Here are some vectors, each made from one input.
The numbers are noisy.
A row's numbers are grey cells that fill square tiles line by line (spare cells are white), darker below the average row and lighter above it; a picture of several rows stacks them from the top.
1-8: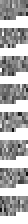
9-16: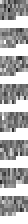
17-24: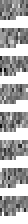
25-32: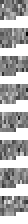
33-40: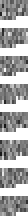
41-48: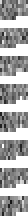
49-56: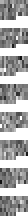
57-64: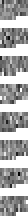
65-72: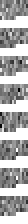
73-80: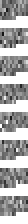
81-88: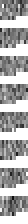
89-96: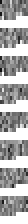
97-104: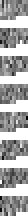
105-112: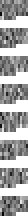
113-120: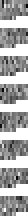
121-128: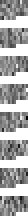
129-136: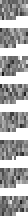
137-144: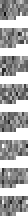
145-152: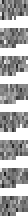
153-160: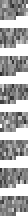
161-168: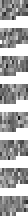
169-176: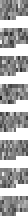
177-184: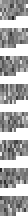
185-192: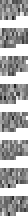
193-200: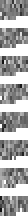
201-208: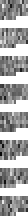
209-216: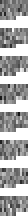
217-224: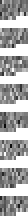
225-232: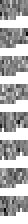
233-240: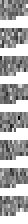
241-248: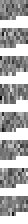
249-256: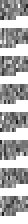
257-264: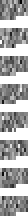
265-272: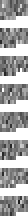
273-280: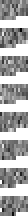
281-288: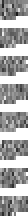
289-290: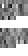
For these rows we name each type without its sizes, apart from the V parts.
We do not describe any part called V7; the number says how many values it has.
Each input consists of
a label, a point on a line, a true/false value and a value of V7, together with either a point on a circle, or a fixed value.
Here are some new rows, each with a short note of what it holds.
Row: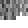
a label, a point on a line, a true/false value and a value of V7
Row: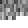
a label, a point on a line, a true/false value and a value of V7
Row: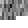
a point on a circle, a label, a point on a line, a true/false value and a value of V7
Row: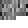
a point on a circle, a label, a point on a line, a true/false value and a value of V7
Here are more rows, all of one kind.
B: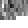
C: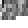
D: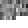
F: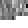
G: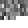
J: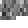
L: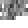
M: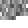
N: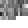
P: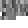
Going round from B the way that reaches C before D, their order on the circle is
B, L, M, N, C, D, F, G, P, J.
